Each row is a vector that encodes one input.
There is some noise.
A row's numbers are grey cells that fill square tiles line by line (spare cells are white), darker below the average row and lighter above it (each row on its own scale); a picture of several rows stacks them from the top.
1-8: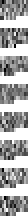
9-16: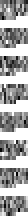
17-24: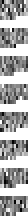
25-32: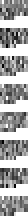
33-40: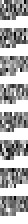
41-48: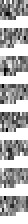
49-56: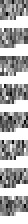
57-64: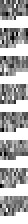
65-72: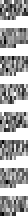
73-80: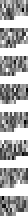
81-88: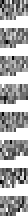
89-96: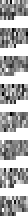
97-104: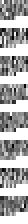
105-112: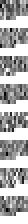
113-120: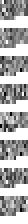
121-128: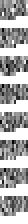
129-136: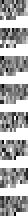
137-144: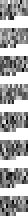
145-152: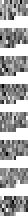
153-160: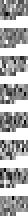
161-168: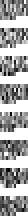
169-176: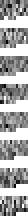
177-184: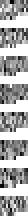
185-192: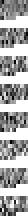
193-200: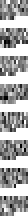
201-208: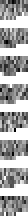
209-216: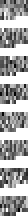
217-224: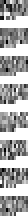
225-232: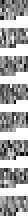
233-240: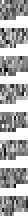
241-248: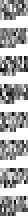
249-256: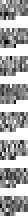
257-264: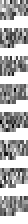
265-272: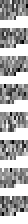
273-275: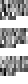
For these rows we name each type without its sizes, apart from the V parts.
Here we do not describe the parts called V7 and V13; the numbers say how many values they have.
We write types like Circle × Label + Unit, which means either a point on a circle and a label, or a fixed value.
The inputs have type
Bool × Bool × Bool × Line × (Line + V7) × V13.
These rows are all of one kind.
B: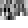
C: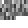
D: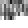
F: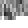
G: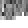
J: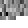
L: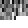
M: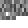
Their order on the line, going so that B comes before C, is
B, C, M, D, J, F, G, L.
